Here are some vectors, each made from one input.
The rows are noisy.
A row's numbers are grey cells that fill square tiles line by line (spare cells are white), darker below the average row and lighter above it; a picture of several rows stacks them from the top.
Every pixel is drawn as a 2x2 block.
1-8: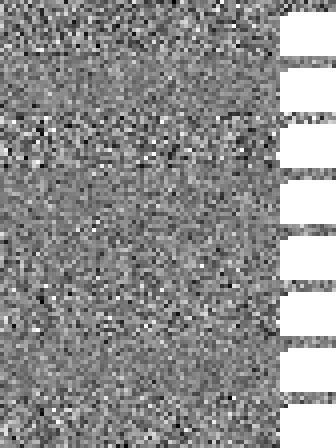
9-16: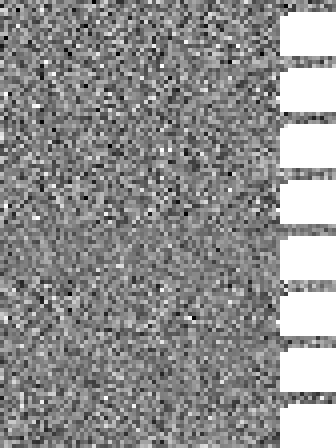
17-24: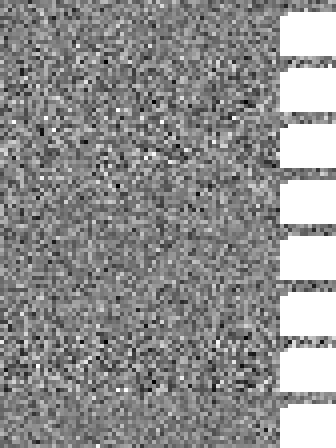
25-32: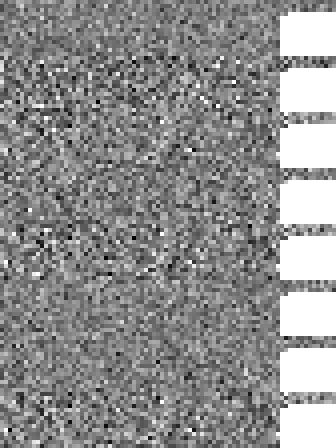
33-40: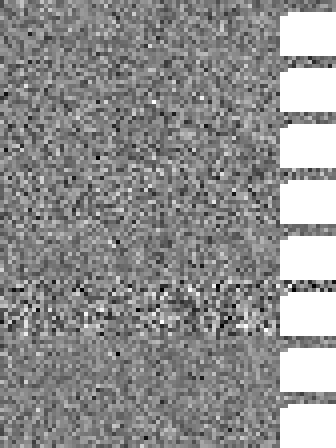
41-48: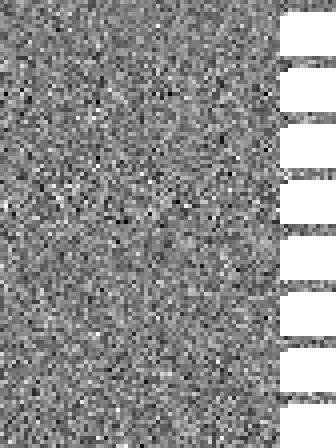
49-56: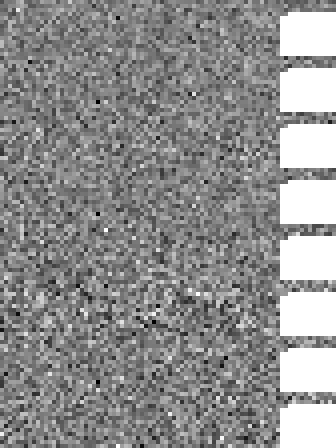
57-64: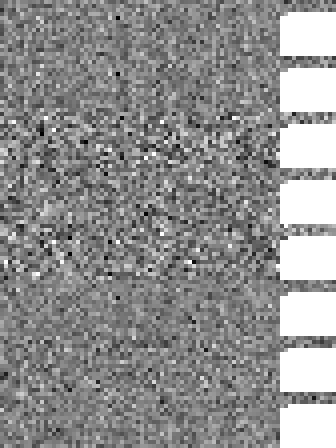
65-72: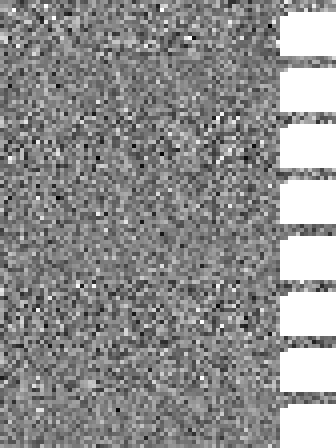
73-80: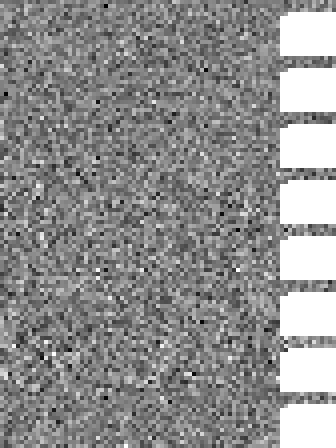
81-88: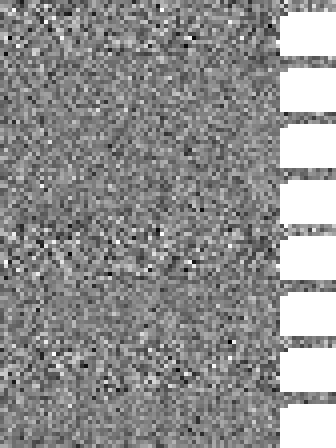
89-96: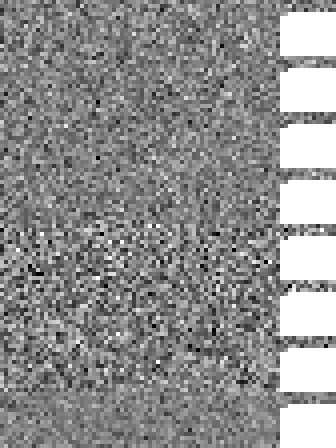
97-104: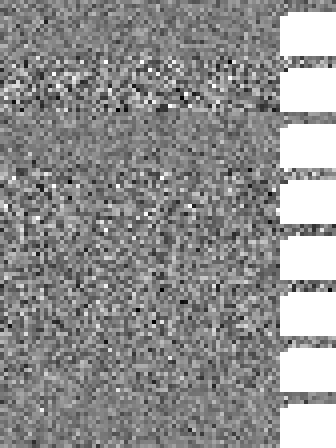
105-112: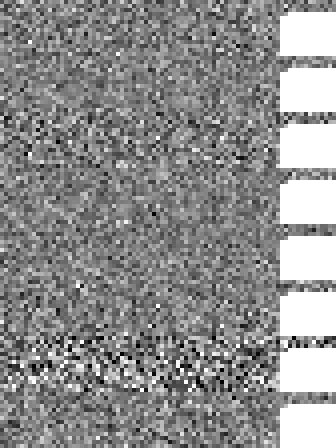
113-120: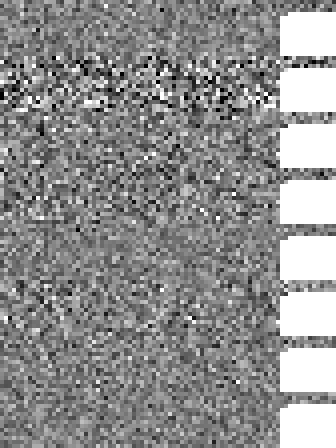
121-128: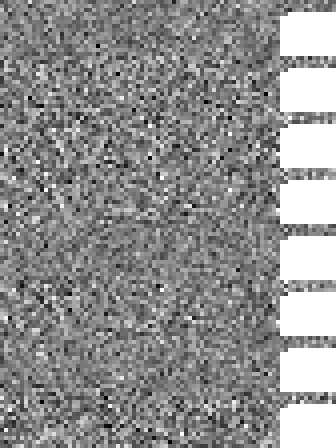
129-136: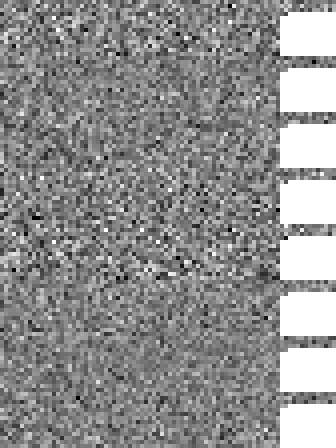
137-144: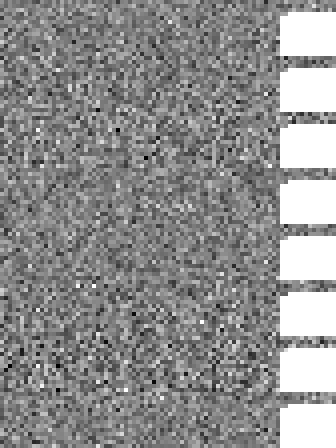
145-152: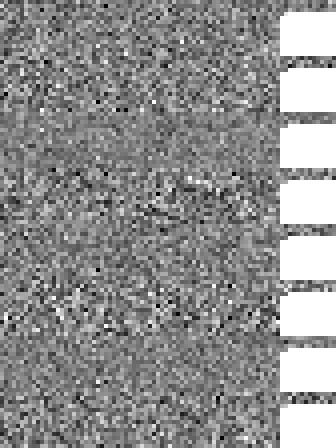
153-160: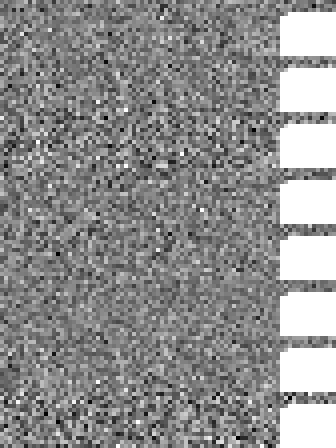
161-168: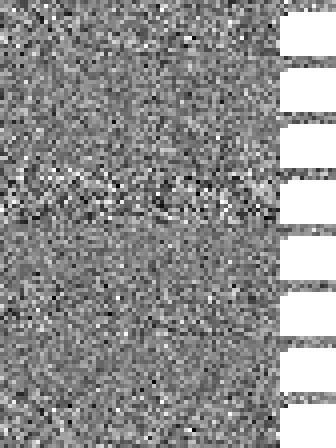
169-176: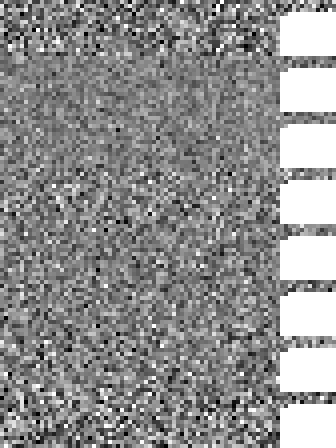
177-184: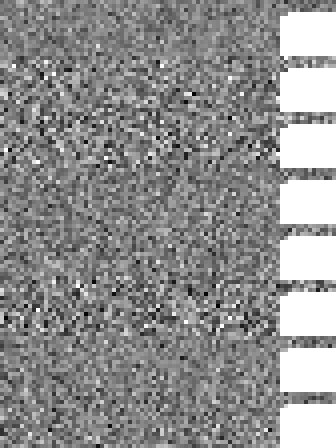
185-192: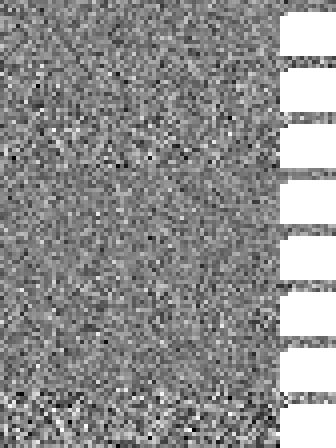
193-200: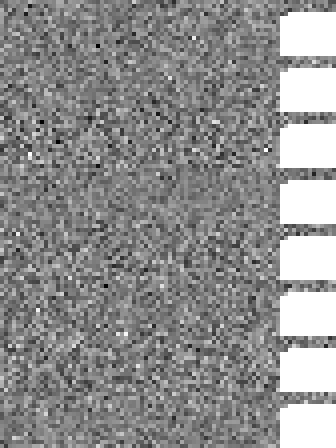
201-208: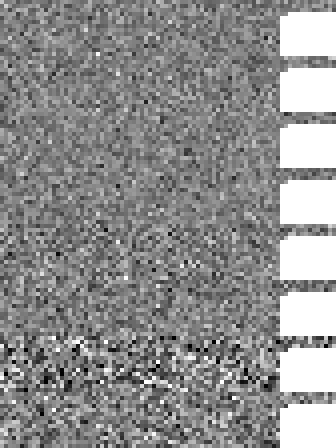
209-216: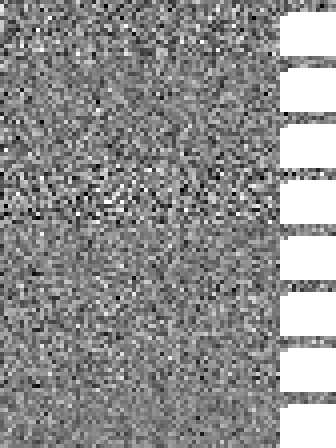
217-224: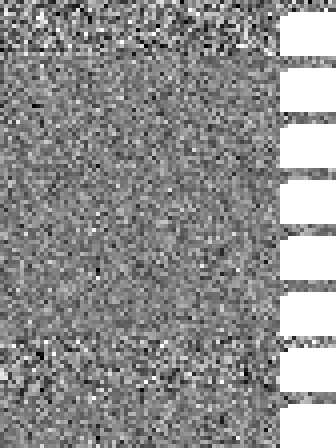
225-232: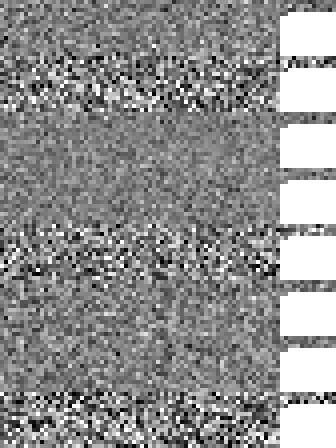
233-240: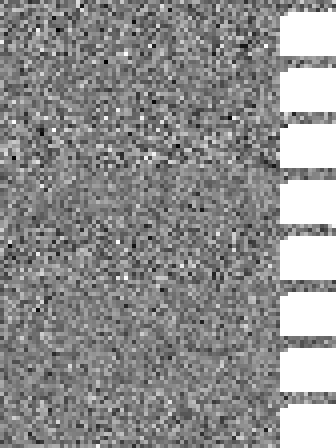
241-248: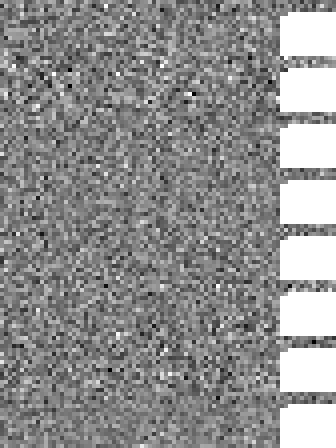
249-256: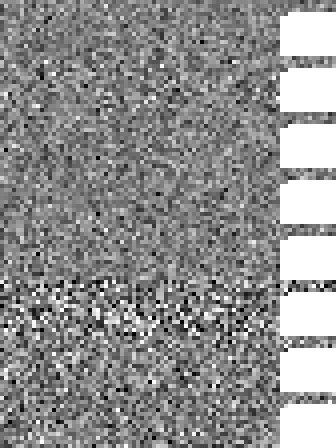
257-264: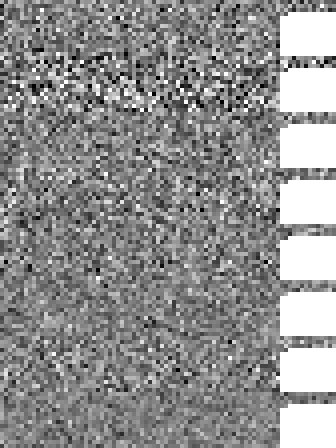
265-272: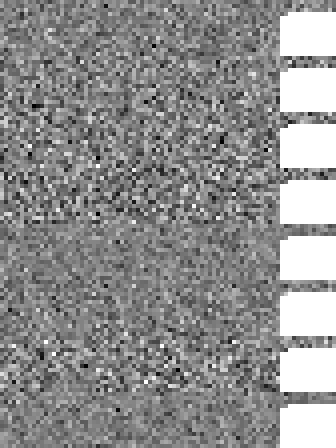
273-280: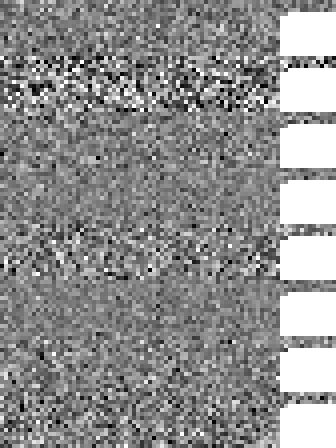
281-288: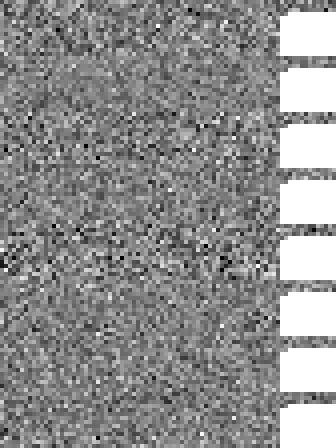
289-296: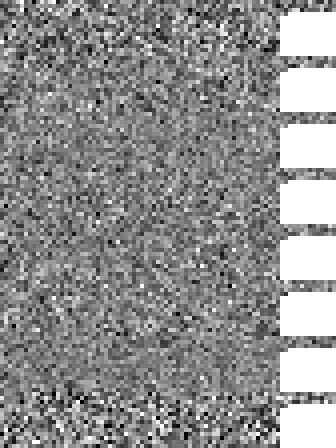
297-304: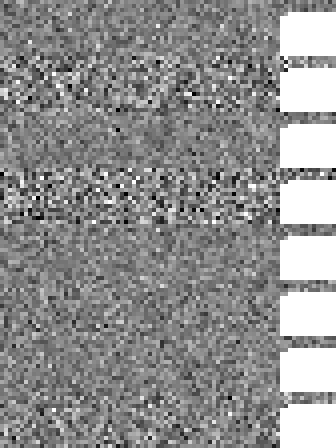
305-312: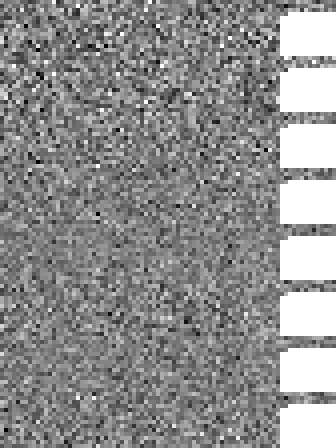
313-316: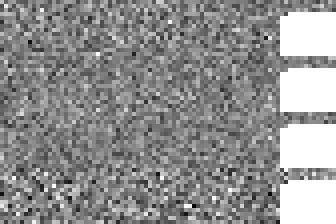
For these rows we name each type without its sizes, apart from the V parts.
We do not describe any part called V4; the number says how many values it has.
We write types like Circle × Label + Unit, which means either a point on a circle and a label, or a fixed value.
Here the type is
List(Bool × V4).
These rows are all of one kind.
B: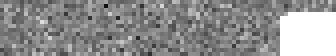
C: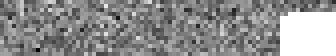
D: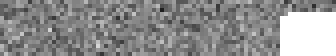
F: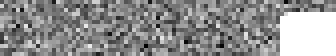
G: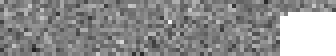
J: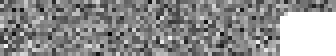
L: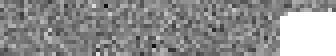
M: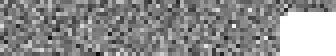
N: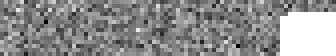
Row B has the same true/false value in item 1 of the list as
G and L.
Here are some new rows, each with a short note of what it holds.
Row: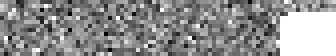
a list of one item
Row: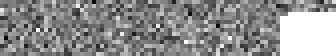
a list of two items
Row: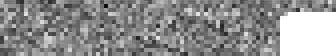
a list of three items
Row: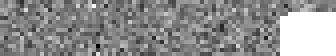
a list of two items
